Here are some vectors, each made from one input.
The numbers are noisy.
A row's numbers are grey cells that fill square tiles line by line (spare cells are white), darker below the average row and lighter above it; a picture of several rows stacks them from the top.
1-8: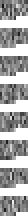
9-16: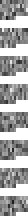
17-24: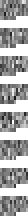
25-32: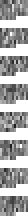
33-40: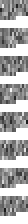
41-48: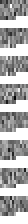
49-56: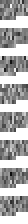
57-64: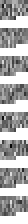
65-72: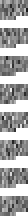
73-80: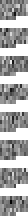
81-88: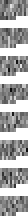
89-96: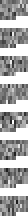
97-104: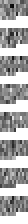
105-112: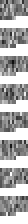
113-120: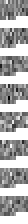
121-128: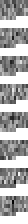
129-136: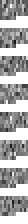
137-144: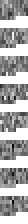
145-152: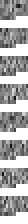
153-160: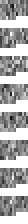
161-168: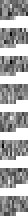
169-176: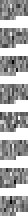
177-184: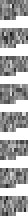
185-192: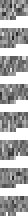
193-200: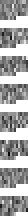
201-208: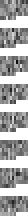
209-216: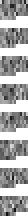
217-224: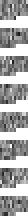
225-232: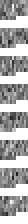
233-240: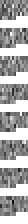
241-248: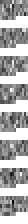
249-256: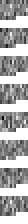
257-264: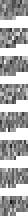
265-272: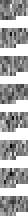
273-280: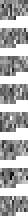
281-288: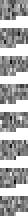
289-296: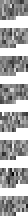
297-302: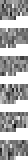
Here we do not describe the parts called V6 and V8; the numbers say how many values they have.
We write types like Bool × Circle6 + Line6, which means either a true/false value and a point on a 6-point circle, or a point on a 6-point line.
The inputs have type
Bool × (Label7 + Line10) × V6 × V8.
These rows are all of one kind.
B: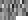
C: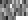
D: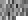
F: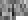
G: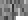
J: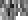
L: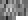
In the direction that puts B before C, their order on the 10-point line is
J, D, B, L, C, G, F.
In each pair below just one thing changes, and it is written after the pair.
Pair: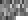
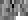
the true/false value
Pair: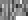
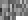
the place on the 10-point line
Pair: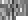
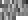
the true/false value
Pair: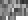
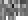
the true/false value
